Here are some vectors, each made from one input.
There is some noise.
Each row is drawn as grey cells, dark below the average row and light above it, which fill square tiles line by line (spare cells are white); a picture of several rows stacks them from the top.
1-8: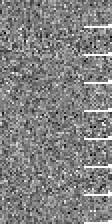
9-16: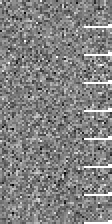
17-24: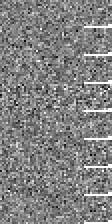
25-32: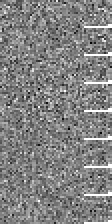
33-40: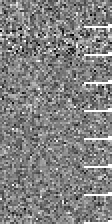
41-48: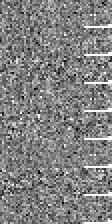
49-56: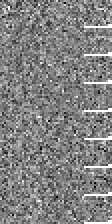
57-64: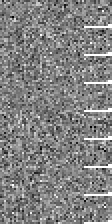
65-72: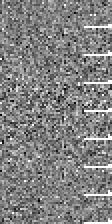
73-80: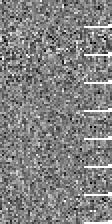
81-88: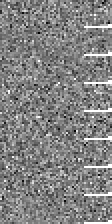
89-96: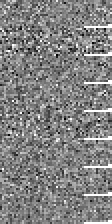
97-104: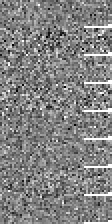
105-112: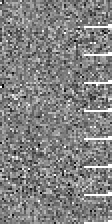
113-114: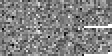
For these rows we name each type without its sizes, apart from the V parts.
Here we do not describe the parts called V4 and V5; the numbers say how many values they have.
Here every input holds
either two labels, or a value of V4 and a value of V5.
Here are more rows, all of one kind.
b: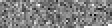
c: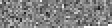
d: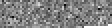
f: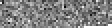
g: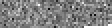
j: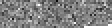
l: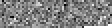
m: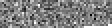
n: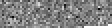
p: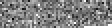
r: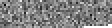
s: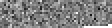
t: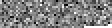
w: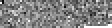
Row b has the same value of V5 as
c, d, l and n.
